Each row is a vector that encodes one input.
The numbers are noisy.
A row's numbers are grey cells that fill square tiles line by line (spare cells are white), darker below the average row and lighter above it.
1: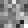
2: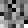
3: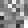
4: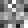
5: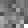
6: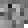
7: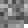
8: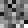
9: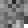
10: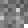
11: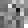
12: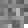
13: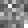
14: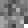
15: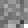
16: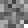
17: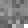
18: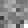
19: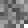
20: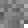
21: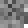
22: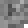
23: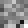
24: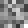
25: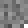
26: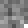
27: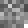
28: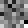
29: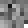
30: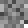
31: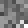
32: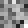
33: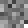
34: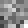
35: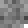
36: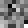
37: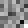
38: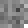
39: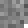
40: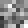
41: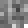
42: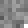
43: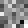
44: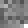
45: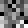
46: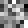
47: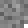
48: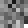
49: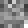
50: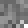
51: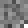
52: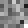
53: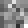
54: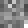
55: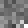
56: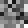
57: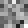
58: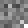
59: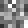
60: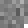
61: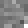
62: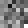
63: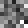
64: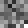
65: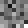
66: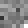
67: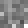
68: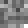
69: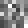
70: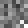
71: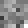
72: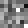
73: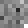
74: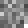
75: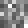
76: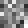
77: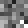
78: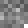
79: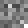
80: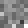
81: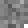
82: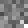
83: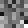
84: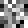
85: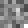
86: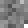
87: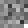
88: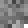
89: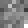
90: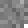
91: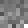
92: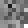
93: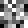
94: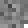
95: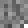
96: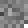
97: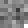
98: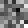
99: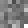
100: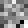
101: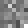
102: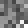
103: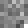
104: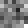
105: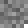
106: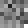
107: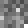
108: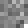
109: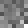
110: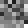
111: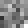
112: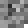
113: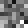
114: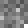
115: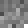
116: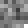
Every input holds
a point on a 4-point line, together with a list of up to two points on a 5-point line.
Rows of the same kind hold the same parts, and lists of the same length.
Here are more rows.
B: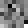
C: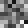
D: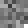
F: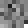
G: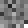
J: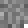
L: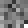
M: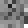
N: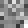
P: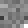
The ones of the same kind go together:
B, F, G
C, D, M, N, P
J, L

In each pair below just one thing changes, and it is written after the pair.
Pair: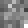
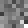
the place on the 5-point line in item 1 of the list
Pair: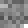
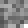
the place on the 5-point line in item 1 of the list
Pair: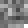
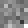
the place on the 4-point line
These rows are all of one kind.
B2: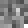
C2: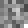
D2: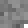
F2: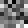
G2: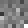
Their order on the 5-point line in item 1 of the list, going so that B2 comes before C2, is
G2, F2, D2, B2, C2.
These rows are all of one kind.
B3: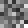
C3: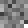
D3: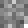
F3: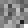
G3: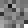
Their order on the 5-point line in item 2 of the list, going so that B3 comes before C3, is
G3, F3, B3, D3, C3.
